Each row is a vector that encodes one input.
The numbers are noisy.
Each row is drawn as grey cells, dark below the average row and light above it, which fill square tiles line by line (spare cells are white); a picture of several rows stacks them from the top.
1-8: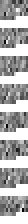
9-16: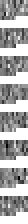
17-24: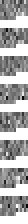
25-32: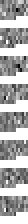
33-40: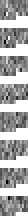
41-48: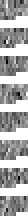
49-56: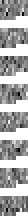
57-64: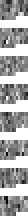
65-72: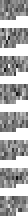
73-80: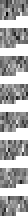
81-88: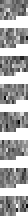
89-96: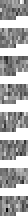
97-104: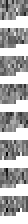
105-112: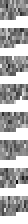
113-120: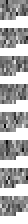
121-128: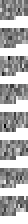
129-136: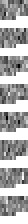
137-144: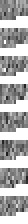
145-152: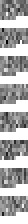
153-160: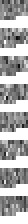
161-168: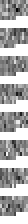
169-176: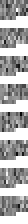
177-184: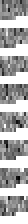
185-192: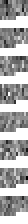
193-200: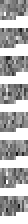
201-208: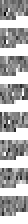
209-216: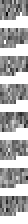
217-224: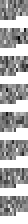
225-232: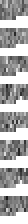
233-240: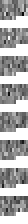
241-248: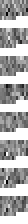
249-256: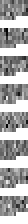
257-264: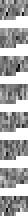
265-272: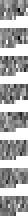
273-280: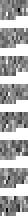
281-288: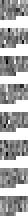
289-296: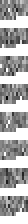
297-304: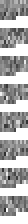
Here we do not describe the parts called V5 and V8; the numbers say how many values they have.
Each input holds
four true/false values, a value of V5 and a value of V8, together with either one of 12 labels, or a point on a 6-point line.
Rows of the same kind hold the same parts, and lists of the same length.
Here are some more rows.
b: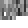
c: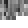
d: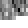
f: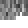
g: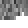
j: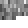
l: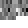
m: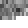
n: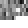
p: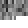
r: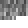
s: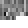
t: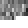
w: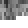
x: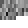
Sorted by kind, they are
b, j, m, p, r, x
c, d, f, g, l, n, s, t, w

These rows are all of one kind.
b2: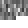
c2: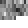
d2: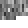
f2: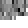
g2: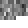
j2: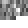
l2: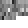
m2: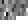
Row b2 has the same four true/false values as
g2 and j2.
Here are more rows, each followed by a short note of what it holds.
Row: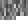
one of 12 labels, four true/false values, a value of V5 and a value of V8
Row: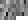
one of 12 labels, four true/false values, a value of V5 and a value of V8
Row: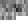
a point on a 6-point line, four true/false values, a value of V5 and a value of V8
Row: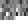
a point on a 6-point line, four true/false values, a value of V5 and a value of V8
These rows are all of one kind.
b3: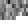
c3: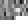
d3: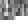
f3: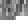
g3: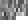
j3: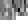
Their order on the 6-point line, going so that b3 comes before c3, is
b3, j3, f3, c3, d3, g3.
